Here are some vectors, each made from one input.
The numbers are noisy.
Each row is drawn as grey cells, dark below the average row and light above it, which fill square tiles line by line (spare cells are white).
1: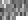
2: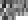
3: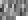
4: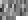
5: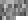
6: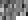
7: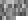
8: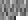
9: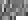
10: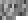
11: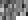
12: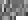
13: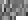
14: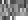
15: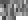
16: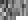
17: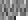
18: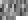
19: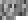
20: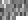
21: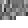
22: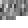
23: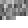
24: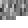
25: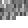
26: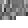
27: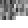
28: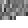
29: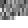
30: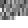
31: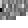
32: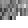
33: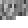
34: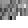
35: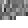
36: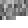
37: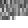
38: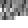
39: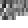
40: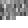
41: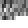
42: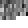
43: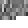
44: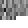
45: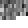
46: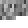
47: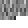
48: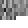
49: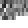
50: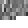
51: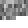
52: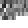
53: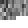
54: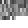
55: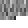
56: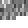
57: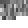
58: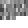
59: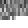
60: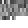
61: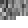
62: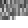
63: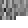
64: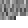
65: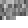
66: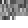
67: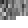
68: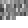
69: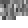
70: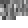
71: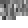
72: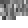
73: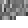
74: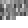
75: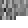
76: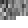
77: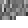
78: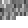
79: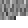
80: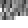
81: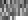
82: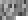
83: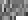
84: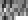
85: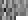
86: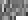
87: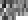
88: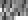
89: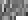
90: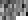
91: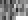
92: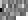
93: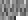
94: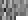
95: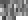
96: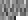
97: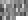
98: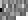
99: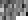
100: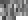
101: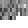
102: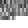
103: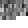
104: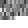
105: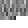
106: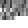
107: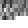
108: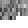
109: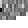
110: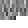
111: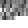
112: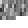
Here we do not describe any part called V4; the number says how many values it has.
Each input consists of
a true/false value, together with either a point on a 6-point line, or a value of V4.
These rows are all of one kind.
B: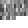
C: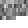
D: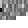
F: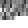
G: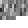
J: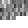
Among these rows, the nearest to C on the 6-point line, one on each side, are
B and F.
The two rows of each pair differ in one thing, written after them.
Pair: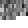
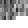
the value of V4
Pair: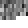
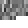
the true/false value
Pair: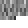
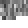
the true/false value
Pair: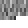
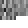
the value of V4
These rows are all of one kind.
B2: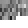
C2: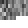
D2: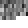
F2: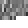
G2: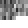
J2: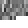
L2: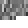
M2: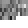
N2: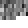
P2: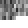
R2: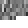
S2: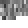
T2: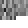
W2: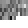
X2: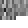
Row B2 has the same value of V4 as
G2, M2, P2 and W2.
